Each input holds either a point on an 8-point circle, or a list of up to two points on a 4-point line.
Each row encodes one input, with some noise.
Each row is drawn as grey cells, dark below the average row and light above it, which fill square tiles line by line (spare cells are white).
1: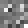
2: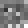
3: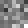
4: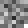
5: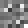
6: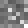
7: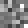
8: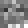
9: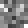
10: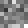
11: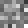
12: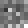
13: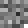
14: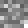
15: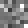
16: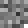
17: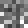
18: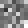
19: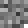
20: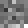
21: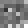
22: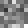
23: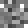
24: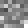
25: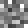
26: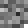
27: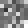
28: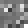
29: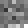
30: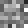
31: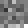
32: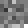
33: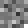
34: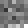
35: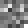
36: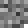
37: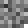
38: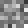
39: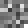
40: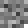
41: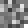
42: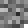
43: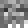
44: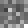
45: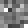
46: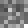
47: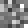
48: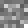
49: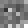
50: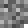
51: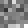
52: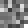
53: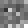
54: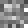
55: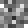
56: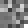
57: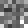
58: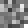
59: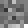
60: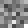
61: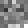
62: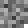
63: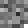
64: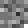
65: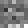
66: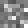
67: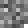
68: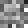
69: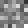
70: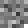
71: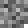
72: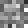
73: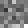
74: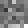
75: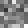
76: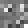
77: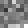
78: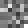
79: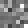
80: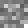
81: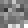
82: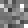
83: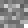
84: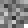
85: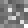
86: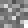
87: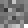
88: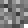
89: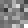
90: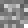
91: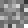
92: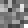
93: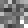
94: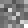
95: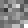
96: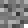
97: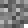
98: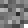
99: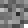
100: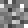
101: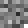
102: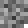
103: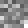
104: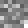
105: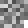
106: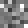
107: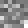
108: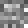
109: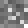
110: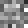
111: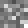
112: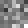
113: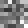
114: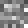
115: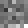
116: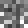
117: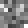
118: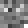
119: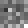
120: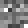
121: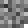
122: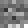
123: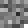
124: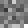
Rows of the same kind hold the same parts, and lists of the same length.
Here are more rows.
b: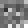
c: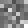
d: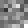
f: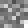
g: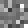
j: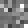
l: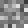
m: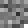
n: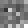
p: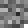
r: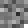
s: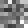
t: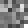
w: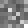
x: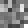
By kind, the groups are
b, c, d, f, l, n, w
g, j, t, x
m, p, r
s

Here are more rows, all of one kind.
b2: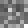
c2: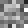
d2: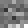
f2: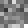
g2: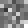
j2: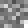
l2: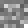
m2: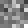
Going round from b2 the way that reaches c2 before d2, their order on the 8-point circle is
b2, g2, j2, l2, c2, m2, f2, d2.
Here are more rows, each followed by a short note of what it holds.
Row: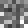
the empty list
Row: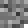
a list of one item
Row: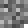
a list of one item
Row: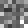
the empty list
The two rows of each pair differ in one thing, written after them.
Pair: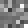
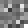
the place on the 4-point line in item 2 of the list
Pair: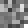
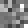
the place on the 4-point line in item 1 of the list
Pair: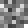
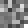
the place on the 4-point line in item 1 of the list
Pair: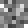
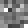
the place on the 4-point line in item 2 of the list
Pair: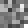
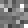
the place on the 4-point line in item 1 of the list
